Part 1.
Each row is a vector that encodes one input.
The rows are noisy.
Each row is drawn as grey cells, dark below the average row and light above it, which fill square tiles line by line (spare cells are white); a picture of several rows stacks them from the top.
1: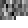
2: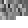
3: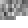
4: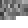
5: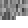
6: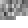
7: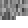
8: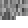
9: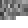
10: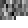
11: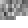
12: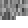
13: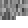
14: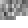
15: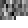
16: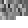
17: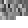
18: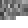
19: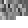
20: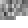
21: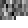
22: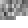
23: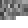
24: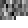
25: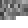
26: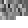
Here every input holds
a point on a 5-point line.
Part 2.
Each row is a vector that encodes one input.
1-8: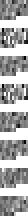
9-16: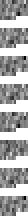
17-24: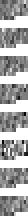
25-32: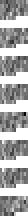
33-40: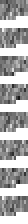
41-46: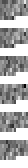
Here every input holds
either a point on a 6-point circle, or a fixed value.
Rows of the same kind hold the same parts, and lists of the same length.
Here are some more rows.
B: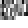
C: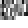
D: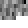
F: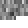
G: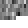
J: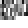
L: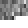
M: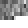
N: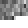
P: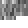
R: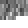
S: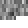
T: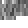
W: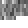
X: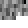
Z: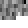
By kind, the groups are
B, C, J
D, F, G, L, M, N, P, R, S, T, W, X, Z

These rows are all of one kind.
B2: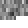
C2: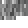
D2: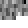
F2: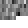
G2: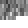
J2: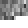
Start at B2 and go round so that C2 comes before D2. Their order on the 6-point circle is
B2, C2, D2, G2, J2, F2.
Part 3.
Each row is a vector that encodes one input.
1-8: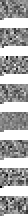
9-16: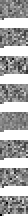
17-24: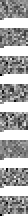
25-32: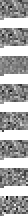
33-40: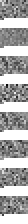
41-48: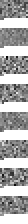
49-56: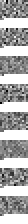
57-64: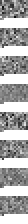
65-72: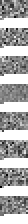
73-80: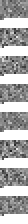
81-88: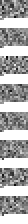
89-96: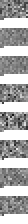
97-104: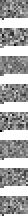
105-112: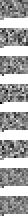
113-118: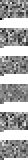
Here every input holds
a node of a 13-node tree.
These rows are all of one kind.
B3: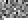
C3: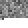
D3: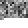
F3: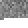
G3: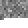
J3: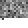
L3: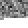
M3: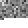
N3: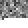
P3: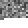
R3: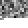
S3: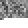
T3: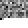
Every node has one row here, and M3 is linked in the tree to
B3 and F3.
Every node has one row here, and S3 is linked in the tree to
D3, G3 and T3.
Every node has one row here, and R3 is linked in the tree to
L3.
